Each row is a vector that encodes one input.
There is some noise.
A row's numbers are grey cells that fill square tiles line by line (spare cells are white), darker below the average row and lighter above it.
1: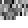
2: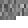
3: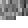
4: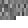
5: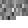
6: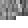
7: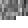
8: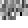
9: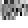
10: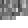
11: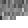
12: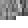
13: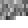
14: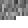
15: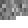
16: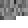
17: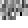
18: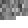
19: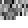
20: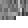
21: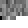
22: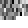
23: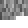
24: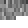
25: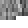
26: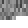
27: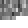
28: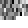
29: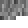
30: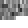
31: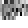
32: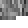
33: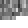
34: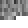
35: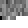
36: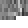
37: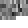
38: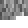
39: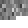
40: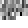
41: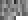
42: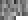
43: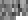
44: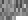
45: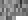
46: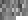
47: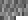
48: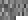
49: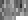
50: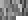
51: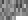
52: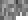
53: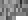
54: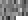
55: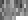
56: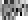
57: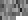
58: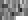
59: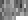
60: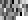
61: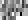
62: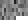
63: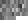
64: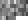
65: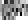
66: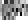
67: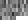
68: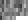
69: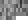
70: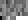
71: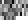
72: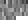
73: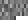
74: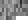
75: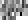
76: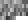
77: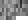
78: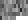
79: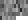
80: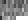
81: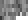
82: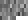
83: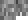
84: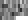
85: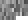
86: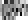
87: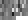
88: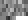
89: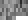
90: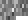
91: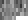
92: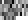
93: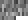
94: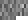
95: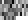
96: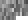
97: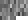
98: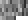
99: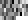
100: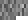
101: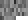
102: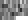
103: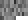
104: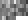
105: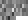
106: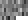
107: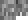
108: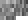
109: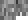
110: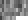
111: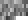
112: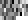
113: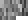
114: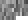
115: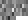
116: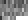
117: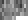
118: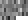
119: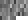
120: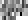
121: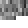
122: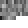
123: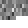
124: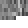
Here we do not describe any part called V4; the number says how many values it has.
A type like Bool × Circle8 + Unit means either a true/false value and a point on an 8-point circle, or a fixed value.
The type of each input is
(Label6 + Line5) × Line5 + V4.
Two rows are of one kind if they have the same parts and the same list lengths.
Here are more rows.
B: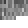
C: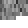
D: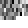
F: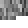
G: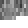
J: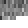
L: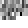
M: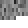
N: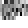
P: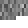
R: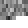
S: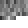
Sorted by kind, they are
B, C, G, J, R
D, L, N
F, M, P, S

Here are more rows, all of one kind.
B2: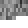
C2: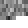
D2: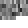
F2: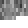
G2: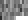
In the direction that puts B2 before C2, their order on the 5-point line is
B2, C2, F2, G2, D2.
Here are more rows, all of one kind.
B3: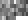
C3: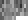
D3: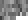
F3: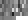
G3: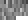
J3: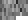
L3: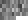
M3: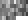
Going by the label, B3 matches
J3 and M3.
